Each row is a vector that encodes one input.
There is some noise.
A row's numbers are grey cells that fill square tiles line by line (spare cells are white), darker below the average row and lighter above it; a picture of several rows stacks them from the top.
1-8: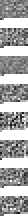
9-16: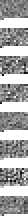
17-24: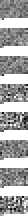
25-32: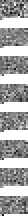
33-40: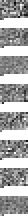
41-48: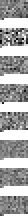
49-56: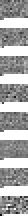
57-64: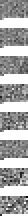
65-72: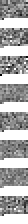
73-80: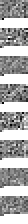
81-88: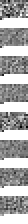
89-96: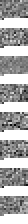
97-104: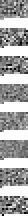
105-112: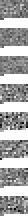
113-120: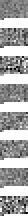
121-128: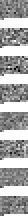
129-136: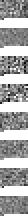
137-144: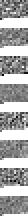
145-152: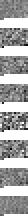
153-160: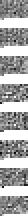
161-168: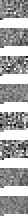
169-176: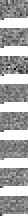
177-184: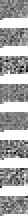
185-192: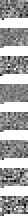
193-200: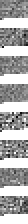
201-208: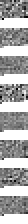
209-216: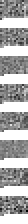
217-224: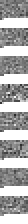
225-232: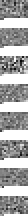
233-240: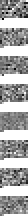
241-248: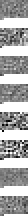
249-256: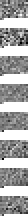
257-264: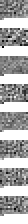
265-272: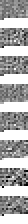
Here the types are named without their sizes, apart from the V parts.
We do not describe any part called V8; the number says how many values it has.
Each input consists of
a value of V8, together with either a point on each of two lines, or a node of a tree.
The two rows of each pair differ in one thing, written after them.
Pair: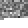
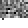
the value of V8
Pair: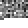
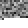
the place on one of the two lines
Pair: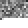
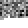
the place on one of the two lines
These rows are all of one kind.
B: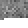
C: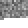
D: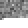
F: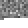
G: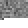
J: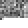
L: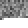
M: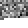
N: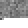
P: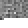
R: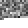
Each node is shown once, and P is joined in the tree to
G and N.
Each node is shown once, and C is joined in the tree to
J.
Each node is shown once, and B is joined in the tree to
J.
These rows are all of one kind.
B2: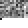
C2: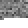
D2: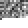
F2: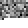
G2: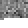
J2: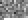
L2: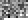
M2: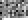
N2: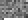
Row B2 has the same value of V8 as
C2 and G2.
